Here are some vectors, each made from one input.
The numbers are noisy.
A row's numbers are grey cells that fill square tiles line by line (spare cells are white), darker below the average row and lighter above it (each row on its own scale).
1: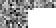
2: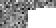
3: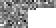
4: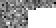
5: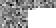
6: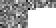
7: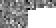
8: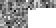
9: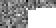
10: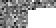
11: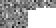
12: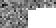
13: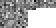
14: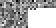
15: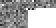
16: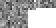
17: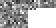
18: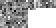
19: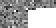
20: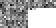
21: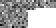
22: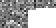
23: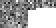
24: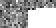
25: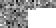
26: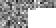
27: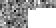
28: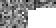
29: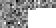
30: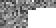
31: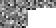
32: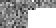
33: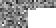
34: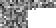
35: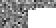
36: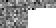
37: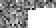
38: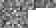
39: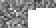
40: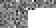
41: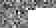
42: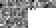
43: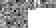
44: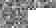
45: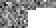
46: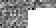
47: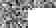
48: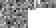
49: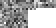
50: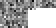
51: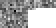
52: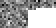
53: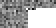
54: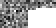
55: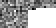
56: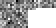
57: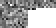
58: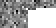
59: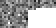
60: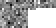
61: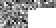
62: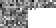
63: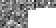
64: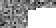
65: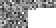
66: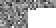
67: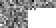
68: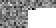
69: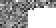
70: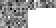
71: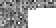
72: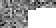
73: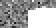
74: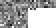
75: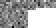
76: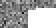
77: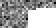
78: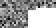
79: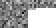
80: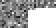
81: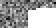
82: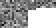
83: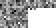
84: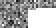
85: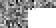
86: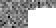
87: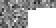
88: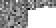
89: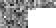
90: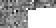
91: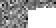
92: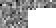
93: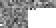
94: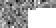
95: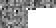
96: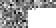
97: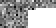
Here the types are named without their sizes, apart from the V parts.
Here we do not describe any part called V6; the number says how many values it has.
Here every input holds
a point on each of two lines and a value of V6, together with either a fixed value, or a node of a tree.
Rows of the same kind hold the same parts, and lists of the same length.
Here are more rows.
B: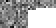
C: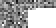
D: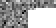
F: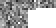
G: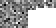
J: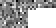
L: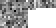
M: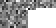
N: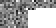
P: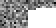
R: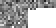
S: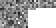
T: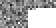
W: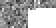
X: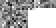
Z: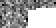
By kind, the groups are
B, D, G, M, N, P, Z
C, F, J, L, R, S, T, W, X

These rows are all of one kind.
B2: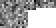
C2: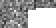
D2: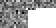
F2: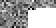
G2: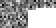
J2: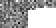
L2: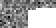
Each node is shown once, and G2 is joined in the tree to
B2 and L2.
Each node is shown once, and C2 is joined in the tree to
J2.
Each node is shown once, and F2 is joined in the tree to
B2 and D2.
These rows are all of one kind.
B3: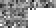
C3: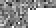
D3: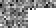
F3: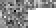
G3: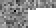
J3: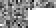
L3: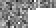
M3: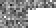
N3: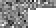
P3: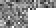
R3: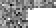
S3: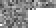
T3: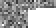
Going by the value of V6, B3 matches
D3, M3 and P3.
